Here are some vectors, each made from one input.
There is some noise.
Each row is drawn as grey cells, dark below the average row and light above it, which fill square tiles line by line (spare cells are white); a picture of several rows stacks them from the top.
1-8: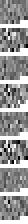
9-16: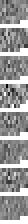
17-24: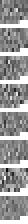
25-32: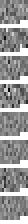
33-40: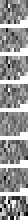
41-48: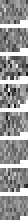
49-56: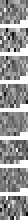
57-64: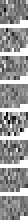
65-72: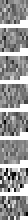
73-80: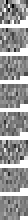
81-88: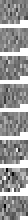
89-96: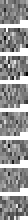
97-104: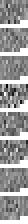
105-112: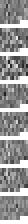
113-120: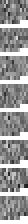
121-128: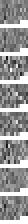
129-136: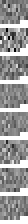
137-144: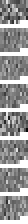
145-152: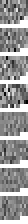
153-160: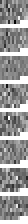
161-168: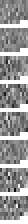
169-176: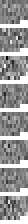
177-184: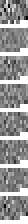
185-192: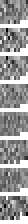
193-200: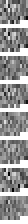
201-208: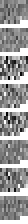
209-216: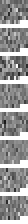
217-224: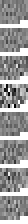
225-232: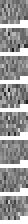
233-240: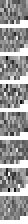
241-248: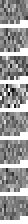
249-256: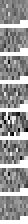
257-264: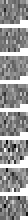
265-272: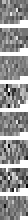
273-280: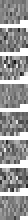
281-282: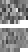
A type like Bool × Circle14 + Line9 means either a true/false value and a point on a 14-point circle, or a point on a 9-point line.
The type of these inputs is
Bool × Bool × Bool × Bool + Label12 + Line15.
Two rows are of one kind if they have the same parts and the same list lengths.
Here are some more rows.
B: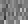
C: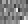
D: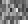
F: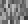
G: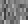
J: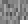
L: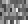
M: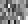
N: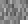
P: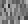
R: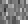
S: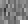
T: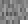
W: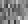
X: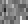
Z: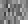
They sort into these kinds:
B, G, M, R, S, W, X, Z
C, D, L
F, J, N, P, T

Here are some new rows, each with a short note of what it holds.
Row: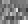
one of 12 labels
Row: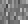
a point on a 15-point line
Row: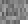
four true/false values
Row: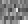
one of 12 labels
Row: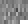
four true/false values
